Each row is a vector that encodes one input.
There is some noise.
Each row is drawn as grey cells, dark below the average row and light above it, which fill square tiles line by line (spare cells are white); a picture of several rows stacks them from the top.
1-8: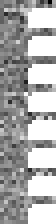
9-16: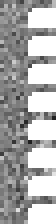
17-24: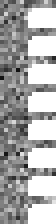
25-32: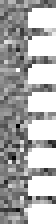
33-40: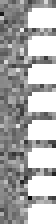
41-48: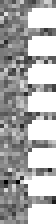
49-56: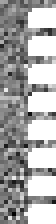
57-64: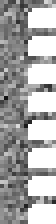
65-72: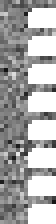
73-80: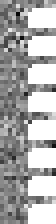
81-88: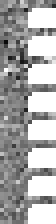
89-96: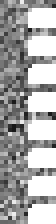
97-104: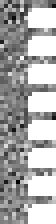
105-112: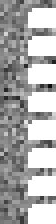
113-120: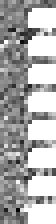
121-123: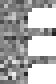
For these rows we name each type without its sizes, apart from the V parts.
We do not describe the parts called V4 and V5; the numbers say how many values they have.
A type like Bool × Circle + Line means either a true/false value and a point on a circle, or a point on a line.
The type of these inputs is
(Bool × (Circle + Unit) + V5) × V4.
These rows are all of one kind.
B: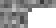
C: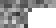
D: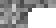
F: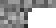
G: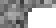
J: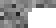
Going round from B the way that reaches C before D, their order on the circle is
B, C, F, G, D, J.
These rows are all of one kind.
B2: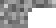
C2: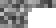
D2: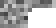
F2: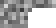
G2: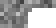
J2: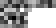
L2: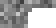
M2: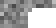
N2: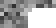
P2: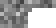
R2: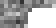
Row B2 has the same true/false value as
F2, M2 and N2.
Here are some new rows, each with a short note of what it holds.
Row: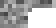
a true/false value and a value of V4
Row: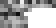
a value of V4 and a value of V5
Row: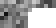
a point on a circle, a true/false value and a value of V4
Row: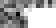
a true/false value and a value of V4
